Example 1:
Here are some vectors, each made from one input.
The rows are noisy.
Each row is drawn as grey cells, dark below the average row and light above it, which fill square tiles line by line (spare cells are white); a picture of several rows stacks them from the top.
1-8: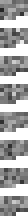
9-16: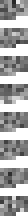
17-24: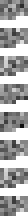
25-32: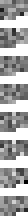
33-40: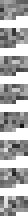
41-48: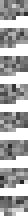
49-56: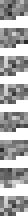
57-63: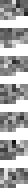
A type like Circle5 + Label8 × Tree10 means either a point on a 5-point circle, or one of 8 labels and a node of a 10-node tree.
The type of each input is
Label10.
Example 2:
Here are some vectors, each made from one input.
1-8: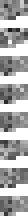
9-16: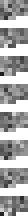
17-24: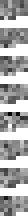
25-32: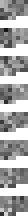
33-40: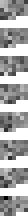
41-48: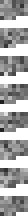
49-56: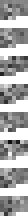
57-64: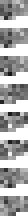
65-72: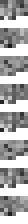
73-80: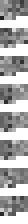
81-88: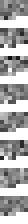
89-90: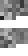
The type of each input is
Circle15 + Unit.
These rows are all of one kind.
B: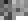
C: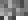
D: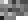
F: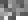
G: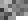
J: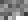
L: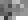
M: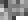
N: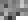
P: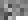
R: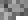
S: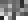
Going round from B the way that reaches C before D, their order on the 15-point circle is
B, N, M, R, F, C, S, D, G, P, J, L.
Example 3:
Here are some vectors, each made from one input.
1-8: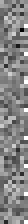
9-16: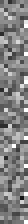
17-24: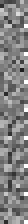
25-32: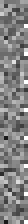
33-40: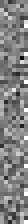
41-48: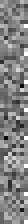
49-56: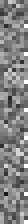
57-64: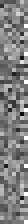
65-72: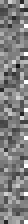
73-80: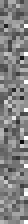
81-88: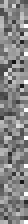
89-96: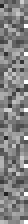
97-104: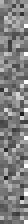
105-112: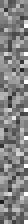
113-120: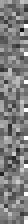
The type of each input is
Circle8.
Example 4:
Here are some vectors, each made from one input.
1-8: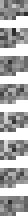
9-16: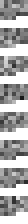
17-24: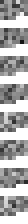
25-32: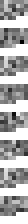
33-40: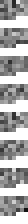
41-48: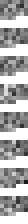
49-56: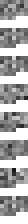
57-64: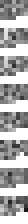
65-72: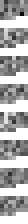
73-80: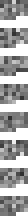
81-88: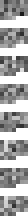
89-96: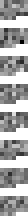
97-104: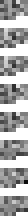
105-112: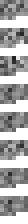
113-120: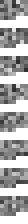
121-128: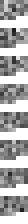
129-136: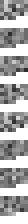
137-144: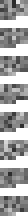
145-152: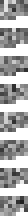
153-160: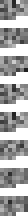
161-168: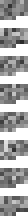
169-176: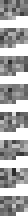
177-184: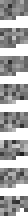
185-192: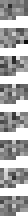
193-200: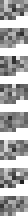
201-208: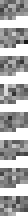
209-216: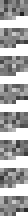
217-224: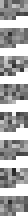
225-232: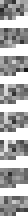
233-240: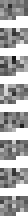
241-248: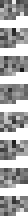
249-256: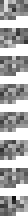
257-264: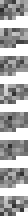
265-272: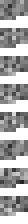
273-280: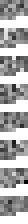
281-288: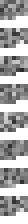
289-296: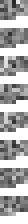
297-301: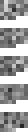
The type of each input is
Label7.
